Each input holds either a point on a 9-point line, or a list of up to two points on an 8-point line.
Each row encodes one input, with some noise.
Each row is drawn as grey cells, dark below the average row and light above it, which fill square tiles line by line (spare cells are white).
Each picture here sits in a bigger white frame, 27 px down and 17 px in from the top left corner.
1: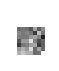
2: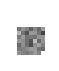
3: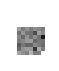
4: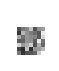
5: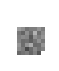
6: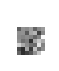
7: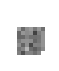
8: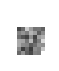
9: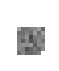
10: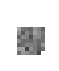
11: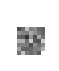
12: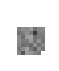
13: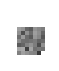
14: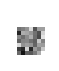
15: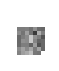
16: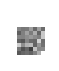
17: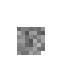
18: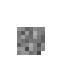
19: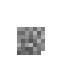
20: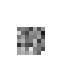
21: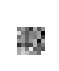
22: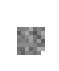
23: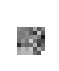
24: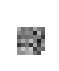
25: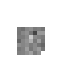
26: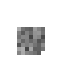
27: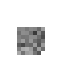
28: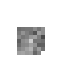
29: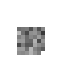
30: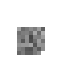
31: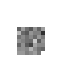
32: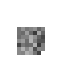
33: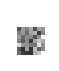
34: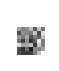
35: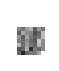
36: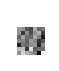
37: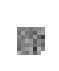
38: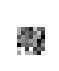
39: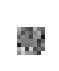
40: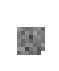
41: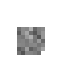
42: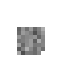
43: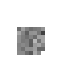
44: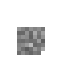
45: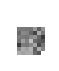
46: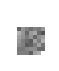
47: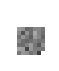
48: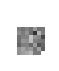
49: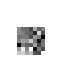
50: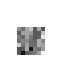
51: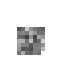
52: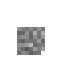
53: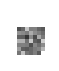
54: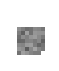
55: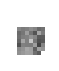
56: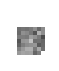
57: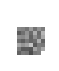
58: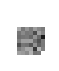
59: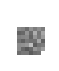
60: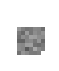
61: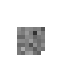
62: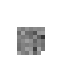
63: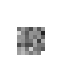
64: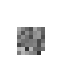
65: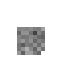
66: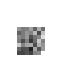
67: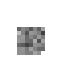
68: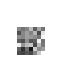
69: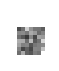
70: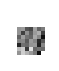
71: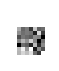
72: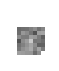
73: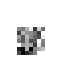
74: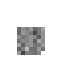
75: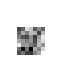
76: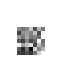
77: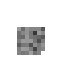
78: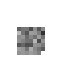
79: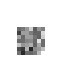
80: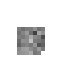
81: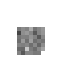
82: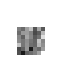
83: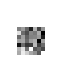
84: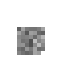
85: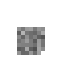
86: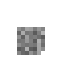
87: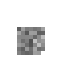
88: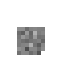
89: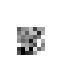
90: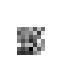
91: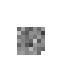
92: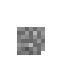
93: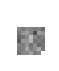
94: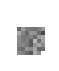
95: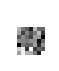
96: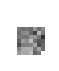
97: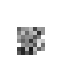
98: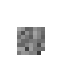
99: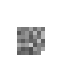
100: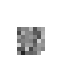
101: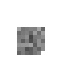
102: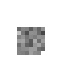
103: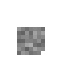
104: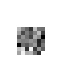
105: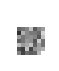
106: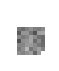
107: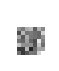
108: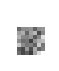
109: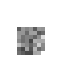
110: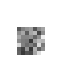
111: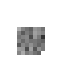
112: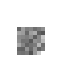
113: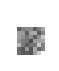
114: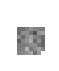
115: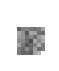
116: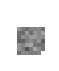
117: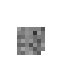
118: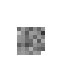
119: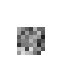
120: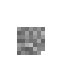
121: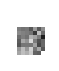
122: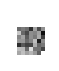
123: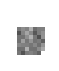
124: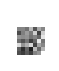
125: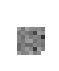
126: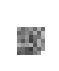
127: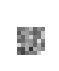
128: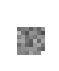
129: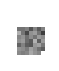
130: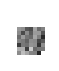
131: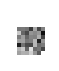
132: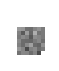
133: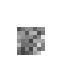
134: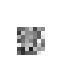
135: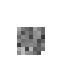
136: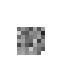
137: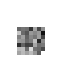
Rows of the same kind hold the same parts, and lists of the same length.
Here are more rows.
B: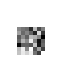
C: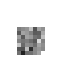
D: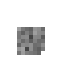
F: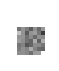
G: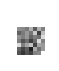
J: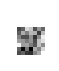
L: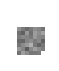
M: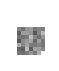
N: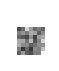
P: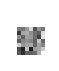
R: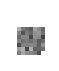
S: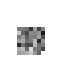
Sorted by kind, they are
B, C, M, P
D, G, L, R
F, S
J, N

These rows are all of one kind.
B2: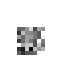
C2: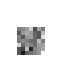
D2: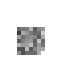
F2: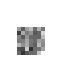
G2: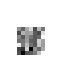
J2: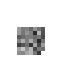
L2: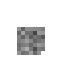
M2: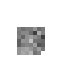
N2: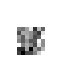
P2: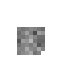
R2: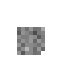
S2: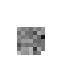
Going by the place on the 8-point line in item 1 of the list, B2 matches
M2 and P2.
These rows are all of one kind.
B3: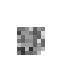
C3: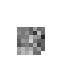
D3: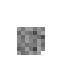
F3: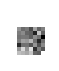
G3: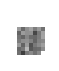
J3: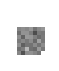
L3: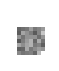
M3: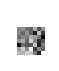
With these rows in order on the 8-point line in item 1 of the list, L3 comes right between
B3 and C3.
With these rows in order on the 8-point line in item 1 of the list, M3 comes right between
B3 and J3.
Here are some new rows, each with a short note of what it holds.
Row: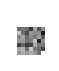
a point on a 9-point line
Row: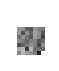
a list of one item
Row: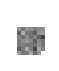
a list of two items
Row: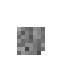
a list of one item
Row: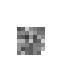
the empty list
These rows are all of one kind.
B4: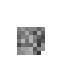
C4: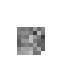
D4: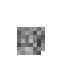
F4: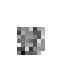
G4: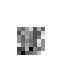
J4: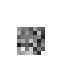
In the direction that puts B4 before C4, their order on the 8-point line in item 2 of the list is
D4, B4, J4, G4, C4, F4.
